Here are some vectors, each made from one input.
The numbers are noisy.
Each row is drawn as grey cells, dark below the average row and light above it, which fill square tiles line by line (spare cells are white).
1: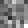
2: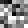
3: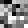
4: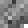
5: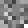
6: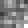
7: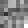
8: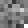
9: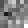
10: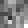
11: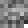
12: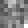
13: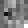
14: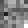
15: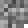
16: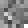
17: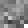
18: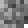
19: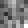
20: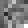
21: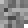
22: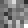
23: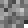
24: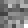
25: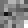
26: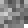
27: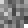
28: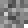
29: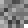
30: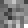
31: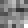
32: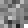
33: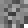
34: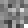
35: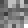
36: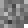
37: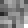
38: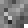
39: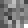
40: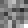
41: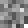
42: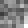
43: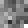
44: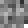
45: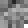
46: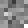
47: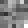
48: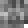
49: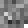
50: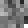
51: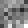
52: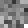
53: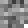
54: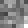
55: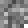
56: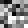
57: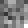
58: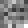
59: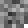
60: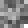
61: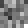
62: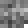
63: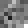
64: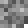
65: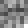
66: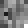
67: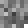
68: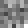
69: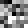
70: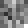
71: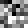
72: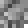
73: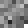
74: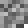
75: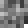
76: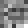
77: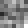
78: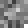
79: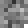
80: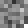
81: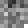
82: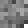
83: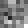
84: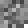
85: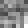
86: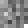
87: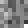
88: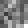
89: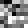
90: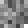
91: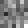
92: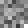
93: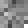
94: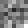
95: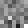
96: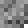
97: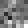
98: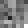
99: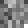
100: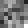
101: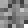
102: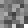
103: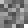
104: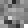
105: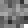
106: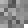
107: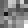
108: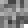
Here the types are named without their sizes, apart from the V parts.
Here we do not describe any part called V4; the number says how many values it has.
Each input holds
a list of items, each a true/false value and a value of V4.
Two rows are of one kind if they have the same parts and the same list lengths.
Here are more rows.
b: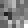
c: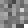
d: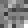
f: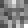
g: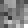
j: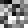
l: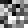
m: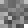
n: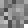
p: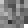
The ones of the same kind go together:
b, d, f, g
c, m, n, p
j, l

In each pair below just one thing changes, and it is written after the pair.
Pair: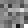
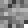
the value of V4 in item 1 of the list
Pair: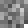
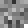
the true/false value in item 1 of the list
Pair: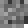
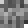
the value of V4 in item 2 of the list
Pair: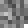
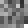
the true/false value in item 1 of the list
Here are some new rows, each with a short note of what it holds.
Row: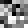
the empty list
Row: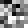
the empty list
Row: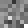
a list of two items
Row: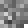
a list of two items
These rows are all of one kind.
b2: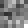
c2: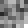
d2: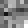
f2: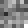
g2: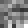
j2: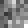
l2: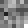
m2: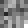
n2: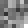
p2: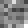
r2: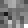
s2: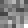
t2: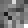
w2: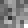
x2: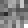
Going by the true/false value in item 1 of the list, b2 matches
j2, r2, t2 and w2.
